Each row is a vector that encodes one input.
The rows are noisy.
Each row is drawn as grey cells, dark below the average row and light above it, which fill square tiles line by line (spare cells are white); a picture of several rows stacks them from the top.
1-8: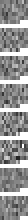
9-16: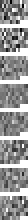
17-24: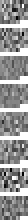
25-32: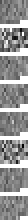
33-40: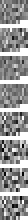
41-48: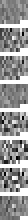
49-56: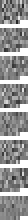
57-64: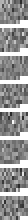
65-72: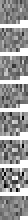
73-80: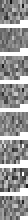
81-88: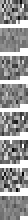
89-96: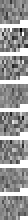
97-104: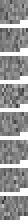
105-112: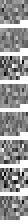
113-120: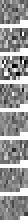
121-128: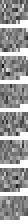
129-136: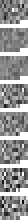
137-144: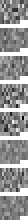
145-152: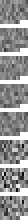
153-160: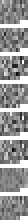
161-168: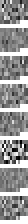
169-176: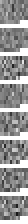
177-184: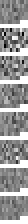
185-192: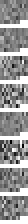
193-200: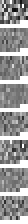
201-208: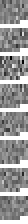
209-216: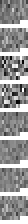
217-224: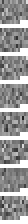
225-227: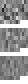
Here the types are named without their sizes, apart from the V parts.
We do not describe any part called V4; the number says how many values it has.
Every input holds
a point on a line, together with a list of items, each either a point on a line, or a value of V4.
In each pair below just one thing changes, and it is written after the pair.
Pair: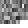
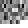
the place on the line in item 1 of the list
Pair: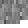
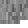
the place on the line
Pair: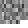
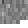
the place on the line
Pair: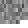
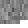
the place on the line in item 2 of the list
